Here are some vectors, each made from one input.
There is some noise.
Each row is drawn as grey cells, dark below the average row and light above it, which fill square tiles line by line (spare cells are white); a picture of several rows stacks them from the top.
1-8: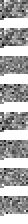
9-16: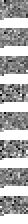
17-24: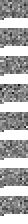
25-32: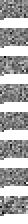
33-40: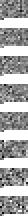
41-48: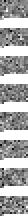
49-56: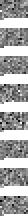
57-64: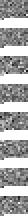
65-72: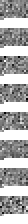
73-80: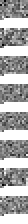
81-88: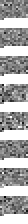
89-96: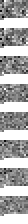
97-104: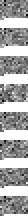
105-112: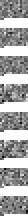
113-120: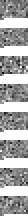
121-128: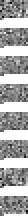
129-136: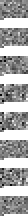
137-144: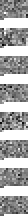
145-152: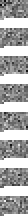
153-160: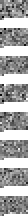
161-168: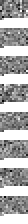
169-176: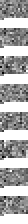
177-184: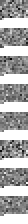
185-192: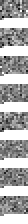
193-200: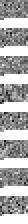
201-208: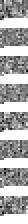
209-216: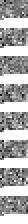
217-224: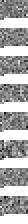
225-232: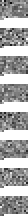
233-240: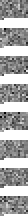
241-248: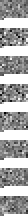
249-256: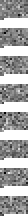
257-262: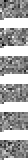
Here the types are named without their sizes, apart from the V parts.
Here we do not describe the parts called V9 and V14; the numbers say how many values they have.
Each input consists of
a point on a line and a value of V9, together with either a point on a circle and a value of V14, or a fixed value.
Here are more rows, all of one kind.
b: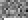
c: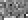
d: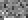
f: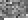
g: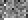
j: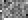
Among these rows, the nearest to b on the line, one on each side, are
d and f.
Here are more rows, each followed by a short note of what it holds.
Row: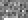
a point on a circle, a point on a line, a value of V9 and a value of V14
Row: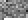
a point on a circle, a point on a line, a value of V9 and a value of V14
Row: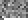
a point on a circle, a point on a line, a value of V9 and a value of V14
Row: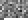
a point on a circle, a point on a line, a value of V9 and a value of V14
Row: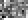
a point on a line and a value of V9
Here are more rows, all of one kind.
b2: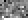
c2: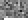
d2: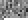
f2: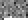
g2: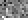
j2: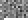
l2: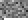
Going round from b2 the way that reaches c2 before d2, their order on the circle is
b2, g2, c2, j2, l2, f2, d2.
